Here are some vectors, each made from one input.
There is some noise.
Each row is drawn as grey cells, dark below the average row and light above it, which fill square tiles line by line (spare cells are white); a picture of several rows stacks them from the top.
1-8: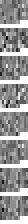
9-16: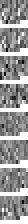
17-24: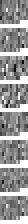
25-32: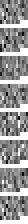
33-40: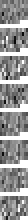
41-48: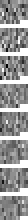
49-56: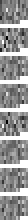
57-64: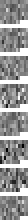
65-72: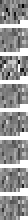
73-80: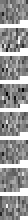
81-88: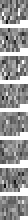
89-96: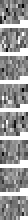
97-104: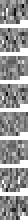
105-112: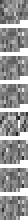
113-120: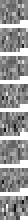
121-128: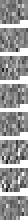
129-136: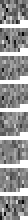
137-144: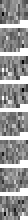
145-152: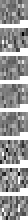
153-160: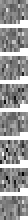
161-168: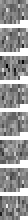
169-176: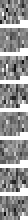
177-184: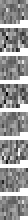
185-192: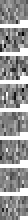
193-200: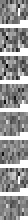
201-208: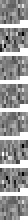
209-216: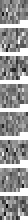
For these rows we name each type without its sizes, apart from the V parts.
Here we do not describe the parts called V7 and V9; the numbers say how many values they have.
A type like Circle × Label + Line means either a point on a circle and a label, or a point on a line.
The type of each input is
Bool × (Line + V7) + V9.
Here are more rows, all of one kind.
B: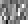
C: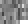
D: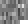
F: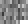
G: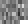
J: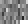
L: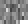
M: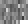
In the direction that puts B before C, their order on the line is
G, D, B, C, F, J, M, L.
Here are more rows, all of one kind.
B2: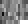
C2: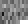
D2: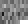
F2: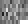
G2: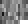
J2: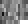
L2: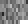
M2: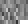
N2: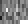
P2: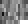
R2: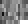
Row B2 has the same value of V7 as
G2, J2, P2 and R2.
